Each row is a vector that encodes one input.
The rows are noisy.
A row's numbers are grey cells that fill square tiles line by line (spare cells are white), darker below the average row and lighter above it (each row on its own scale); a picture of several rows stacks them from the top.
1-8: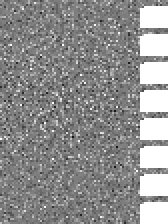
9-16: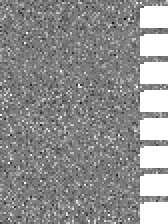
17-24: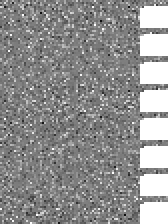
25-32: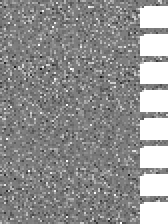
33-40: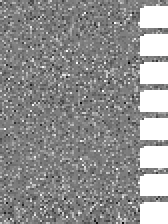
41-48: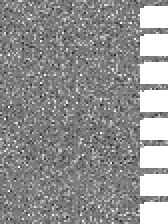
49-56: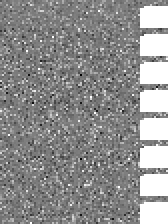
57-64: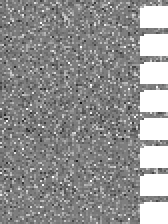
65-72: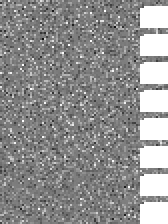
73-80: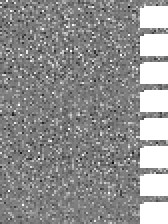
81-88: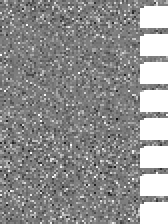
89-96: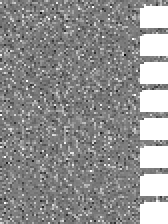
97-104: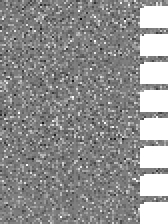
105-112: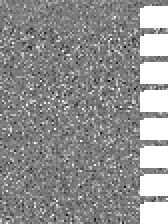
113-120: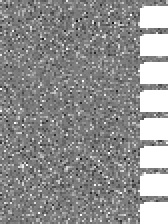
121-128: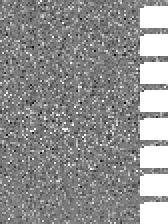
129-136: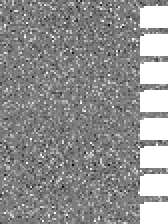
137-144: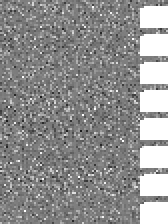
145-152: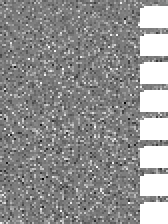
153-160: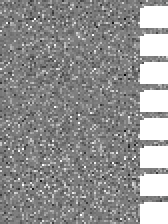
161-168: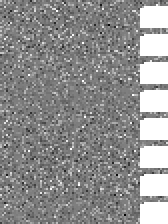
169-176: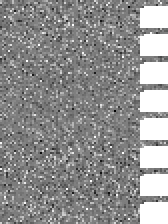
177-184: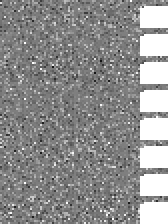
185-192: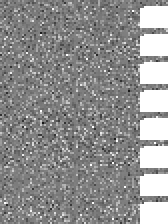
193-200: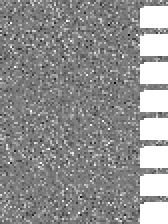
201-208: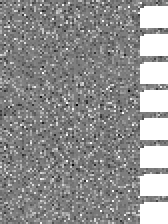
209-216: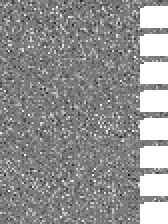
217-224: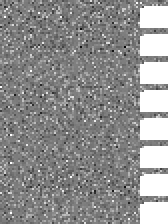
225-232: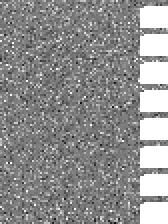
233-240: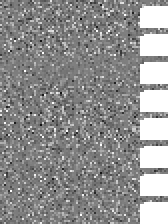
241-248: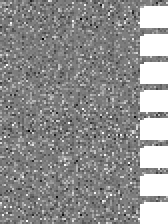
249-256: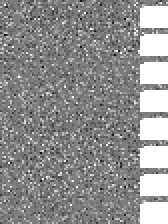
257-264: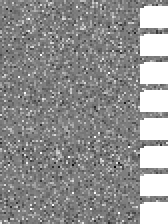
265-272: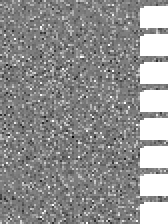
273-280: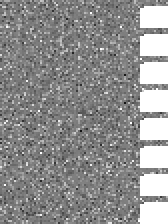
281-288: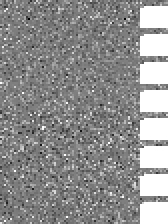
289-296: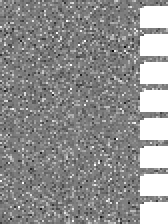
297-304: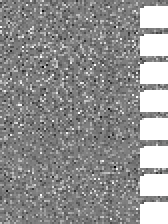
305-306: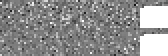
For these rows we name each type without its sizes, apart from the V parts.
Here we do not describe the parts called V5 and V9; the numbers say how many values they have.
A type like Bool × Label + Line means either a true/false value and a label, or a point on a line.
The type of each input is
(Label × Label + V9) × (Line + V5).
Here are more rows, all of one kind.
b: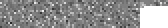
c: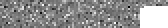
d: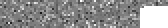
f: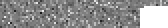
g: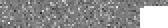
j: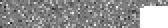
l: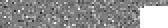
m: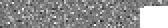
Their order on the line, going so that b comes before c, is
m, j, g, f, b, l, d, c.
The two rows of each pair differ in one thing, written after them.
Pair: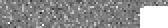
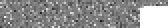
the value of V9
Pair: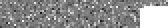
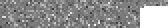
the place on the line
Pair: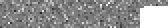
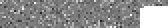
the place on the line
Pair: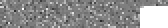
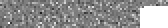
the value of V9
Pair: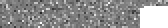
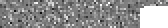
the value of V9
